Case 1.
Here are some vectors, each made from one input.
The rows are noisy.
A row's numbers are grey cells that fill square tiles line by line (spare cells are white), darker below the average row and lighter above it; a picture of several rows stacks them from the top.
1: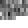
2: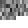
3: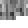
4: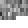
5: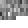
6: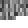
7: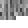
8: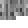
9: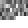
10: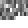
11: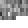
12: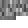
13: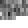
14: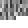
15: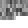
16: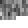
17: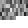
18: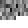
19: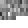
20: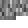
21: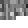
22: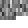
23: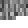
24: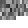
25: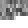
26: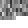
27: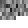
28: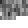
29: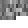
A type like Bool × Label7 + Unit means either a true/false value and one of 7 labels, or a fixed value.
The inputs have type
Bool × Bool × Bool.
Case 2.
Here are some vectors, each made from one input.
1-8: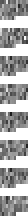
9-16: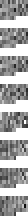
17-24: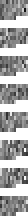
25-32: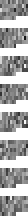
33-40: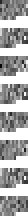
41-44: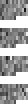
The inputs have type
Bool × Bool × Bool + Unit.
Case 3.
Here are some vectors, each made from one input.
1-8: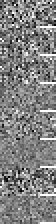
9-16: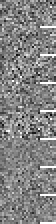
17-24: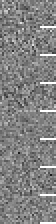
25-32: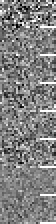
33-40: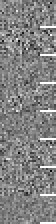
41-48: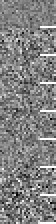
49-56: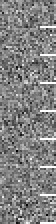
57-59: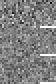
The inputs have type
Line6.
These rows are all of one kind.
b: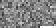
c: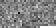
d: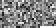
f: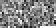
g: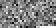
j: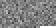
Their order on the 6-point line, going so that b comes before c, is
d, b, c, j, g, f.
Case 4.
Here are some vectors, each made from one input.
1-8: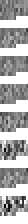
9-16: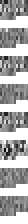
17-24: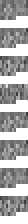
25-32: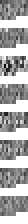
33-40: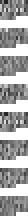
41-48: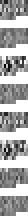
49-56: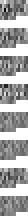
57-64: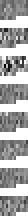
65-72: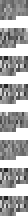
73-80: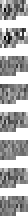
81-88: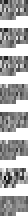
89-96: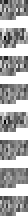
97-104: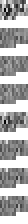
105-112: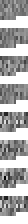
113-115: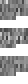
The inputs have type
Line13.
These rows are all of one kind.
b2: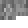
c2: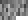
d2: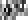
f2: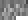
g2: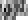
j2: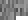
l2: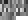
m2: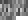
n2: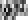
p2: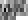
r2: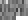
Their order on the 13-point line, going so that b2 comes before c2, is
d2, n2, g2, p2, r2, j2, b2, f2, c2, m2, l2.
